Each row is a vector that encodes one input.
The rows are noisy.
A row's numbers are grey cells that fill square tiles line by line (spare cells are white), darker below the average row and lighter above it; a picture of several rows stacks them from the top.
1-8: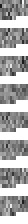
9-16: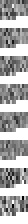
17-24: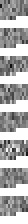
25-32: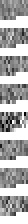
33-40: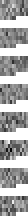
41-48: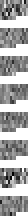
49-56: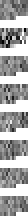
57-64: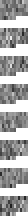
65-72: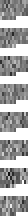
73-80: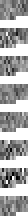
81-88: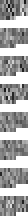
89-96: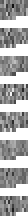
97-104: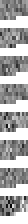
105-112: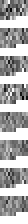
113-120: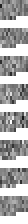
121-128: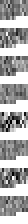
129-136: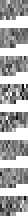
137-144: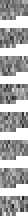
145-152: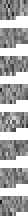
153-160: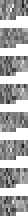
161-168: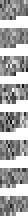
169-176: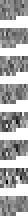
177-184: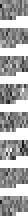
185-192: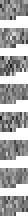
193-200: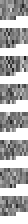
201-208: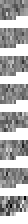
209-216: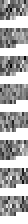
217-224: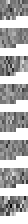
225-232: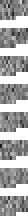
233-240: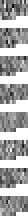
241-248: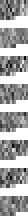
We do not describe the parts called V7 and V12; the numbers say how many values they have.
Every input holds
either a point on a 9-point circle, or a fixed value, or a true/false value, a value of V7 and a value of V12.
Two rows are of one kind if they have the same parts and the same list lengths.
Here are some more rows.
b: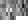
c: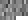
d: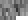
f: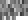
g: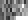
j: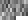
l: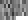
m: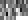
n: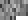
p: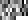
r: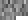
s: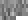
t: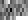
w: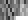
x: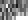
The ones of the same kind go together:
b, c, d, j, n, p, r, s
f, g, l, t, w
m, x

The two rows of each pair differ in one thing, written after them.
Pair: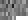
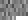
the value of V12
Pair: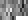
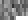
the value of V12
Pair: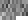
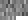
the value of V7
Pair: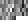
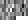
the true/false value
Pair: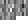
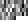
the value of V12
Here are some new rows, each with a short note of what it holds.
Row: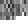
a point on a 9-point circle
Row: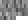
a true/false value, a value of V7 and a value of V12
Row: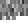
a point on a 9-point circle
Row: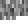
a point on a 9-point circle
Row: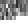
a fixed value
